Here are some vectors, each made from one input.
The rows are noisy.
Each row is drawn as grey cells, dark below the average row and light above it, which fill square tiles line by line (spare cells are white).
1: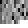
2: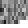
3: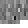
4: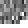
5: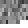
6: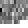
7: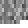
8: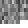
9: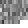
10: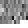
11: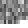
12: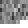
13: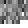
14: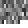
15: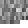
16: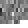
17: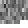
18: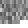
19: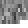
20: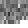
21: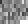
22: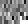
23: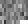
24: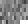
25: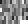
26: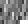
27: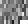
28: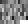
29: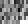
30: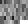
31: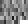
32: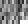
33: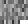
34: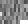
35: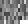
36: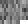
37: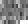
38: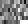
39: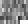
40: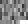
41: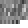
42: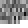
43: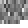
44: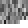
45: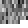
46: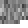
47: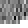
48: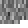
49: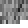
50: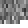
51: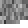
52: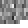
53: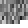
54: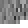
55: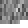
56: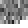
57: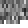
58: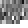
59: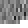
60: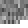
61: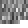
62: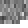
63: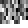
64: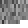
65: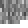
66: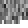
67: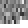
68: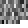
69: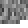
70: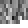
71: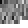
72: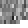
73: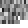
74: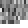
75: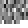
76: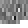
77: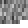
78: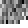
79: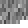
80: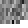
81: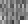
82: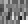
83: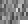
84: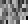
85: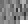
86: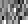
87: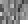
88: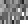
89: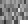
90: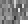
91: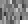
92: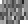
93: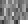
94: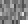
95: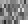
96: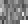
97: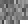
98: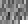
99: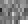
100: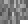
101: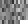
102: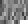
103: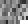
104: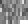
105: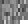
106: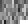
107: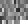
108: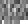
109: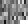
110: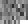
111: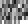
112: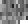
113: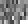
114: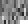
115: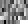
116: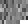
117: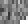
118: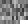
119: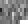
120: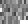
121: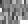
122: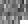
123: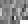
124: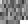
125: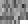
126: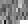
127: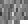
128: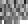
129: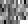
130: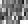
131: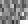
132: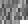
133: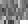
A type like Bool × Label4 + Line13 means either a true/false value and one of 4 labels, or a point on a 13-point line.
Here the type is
(Circle10 + Line6) × Line6.
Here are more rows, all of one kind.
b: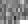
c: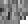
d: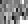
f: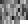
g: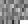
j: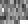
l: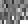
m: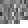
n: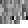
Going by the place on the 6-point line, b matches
f and n.
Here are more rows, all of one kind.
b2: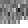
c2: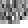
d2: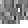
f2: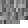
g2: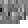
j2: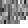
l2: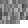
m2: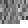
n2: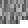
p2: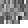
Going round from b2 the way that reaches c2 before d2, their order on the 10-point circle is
b2, l2, p2, n2, m2, c2, d2, g2, j2, f2.
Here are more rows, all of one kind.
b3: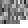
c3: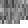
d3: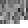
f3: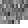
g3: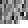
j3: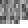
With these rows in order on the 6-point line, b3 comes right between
d3 and f3.
